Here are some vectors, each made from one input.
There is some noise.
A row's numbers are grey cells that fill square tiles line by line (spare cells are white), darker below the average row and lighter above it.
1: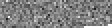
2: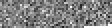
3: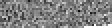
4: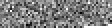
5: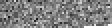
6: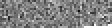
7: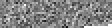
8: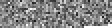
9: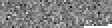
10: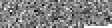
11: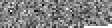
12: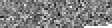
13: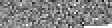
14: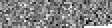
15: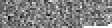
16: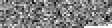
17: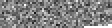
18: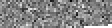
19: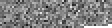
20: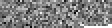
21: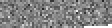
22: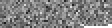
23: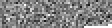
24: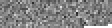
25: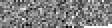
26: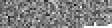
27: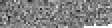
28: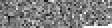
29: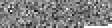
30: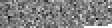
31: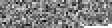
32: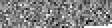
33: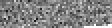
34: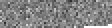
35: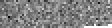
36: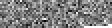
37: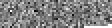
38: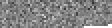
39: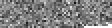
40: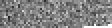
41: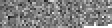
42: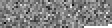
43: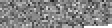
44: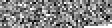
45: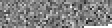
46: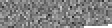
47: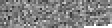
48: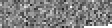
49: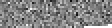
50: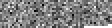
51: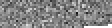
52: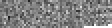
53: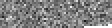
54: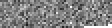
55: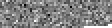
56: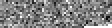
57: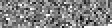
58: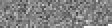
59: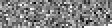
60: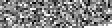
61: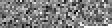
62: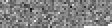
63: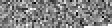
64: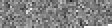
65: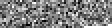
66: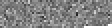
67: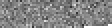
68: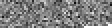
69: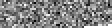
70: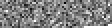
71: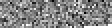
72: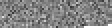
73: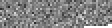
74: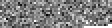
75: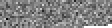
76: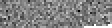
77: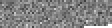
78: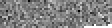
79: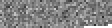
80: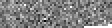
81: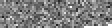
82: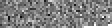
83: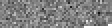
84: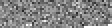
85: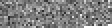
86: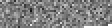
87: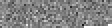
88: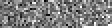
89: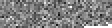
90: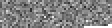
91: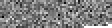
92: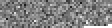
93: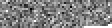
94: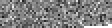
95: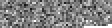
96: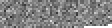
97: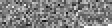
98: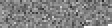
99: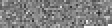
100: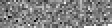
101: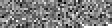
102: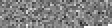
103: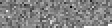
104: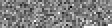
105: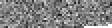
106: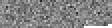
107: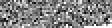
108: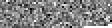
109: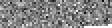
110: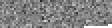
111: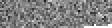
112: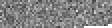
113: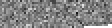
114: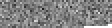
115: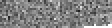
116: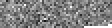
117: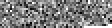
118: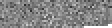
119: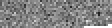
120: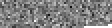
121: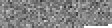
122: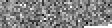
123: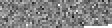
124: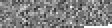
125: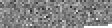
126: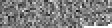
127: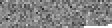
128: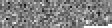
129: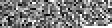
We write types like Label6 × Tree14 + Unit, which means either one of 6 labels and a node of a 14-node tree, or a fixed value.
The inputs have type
Line8 + List2(Line6).
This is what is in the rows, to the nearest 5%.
About 30% of them hold a point on an 8-point line. The rest are lists of up to two points on a 6-point line: about 5% of all rows are empty, 20% hold one and 45% two.
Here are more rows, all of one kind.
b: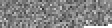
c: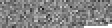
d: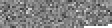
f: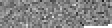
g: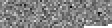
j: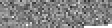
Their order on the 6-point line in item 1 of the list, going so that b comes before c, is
d, b, g, f, j, c.
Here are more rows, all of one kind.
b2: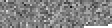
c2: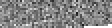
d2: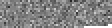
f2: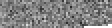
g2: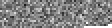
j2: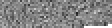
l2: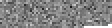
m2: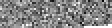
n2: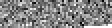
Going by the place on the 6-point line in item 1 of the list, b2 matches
f2 and n2.
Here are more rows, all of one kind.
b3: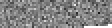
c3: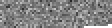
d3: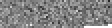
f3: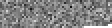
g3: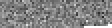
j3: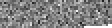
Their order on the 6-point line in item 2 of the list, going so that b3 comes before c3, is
b3, f3, c3, d3, g3, j3.
